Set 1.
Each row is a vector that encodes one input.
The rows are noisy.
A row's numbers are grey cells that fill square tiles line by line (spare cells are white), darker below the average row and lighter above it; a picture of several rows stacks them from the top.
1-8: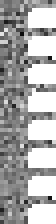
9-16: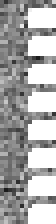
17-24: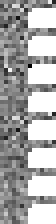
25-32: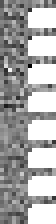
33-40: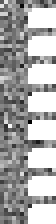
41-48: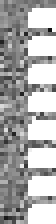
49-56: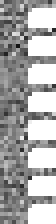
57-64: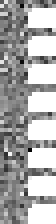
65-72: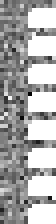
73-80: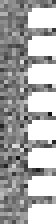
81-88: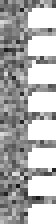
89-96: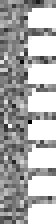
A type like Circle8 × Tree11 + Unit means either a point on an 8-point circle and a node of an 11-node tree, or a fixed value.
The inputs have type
Tree18.
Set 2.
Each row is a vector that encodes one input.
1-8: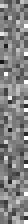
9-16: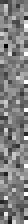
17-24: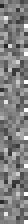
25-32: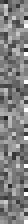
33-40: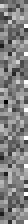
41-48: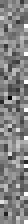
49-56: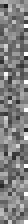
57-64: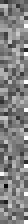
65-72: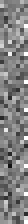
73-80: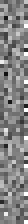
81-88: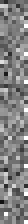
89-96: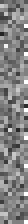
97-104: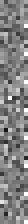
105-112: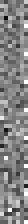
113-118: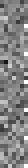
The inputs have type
Bool × Bool × Bool × Bool.
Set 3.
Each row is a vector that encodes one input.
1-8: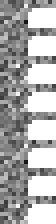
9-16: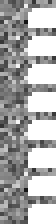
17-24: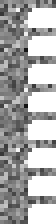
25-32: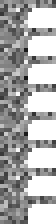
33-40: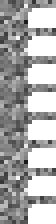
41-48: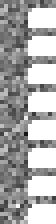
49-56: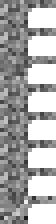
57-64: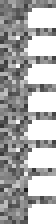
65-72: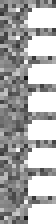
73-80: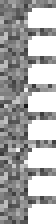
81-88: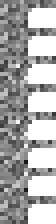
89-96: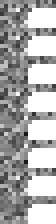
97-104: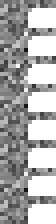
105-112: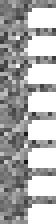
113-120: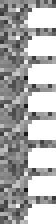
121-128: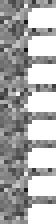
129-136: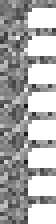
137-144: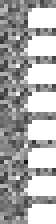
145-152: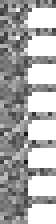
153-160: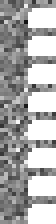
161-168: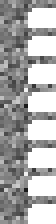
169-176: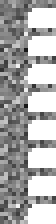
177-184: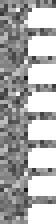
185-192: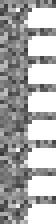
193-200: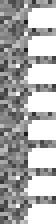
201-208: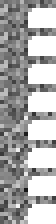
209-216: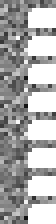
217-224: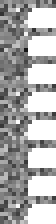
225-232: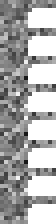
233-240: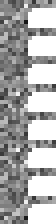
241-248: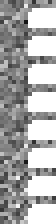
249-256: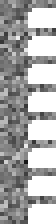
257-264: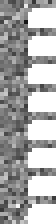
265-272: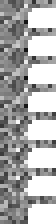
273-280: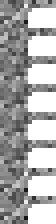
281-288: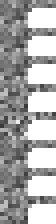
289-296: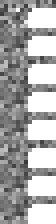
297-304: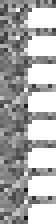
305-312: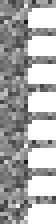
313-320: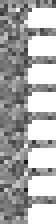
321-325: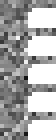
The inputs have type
Line4.
